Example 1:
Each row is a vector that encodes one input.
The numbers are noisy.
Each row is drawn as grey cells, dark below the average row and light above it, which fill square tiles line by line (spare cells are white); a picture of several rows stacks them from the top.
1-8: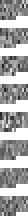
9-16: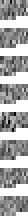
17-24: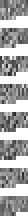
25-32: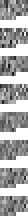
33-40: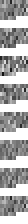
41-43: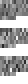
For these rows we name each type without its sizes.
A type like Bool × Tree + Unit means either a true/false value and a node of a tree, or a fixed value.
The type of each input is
List(Line).
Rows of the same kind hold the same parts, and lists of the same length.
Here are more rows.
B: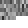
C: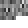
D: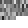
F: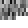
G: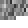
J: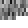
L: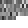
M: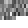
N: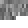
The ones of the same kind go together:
B, D, M
C, L, N
F, G, J

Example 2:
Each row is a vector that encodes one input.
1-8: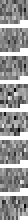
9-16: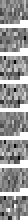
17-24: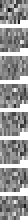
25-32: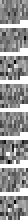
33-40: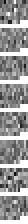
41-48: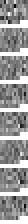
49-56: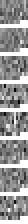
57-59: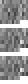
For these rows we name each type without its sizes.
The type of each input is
Bool × Bool × Bool + Tree.
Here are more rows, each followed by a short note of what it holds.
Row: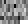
a node of a tree
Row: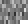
three true/false values
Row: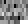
a node of a tree
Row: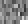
three true/false values
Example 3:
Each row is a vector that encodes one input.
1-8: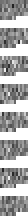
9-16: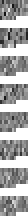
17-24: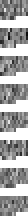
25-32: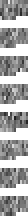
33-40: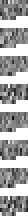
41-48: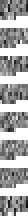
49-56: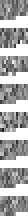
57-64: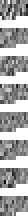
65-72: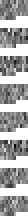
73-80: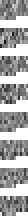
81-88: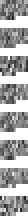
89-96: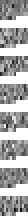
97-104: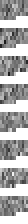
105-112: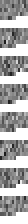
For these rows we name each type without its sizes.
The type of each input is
Bool × Bool × Bool + Label.
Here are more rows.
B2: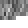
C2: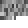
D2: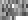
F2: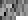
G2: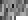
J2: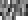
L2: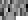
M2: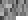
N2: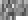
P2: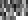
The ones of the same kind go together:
B2, C2, D2, F2, G2, M2, N2
J2, L2, P2

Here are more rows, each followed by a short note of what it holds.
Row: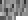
three true/false values
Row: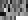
a label
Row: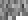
three true/false values
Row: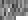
three true/false values
